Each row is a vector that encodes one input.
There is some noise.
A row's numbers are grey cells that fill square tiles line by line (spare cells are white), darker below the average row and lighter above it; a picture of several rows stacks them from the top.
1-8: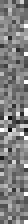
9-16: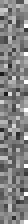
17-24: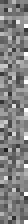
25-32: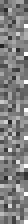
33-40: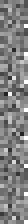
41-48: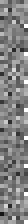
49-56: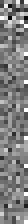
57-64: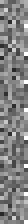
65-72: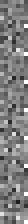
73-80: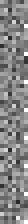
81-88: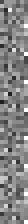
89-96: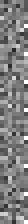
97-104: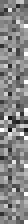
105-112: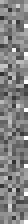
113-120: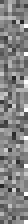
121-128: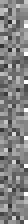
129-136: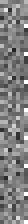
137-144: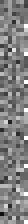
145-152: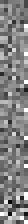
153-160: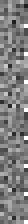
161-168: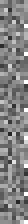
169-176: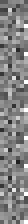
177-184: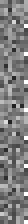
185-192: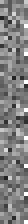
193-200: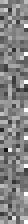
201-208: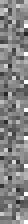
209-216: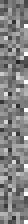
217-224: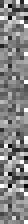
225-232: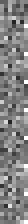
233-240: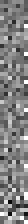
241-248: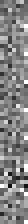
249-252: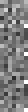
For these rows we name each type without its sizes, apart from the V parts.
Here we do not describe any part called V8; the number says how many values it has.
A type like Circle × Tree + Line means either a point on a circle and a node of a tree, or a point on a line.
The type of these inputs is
List(Line × V8).
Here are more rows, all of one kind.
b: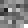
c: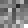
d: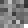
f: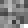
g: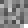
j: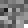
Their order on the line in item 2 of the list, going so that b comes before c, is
b, f, g, d, c, j.
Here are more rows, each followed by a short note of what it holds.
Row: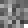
a list of two items
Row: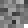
a list of two items
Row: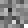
a list of one item
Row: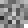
a list of one item
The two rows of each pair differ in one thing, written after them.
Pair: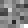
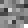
the value of V8 in item 2 of the list
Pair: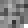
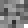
the place on the line in item 1 of the list
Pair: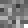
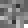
the place on the line in item 1 of the list
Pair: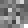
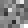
the place on the line in item 2 of the list
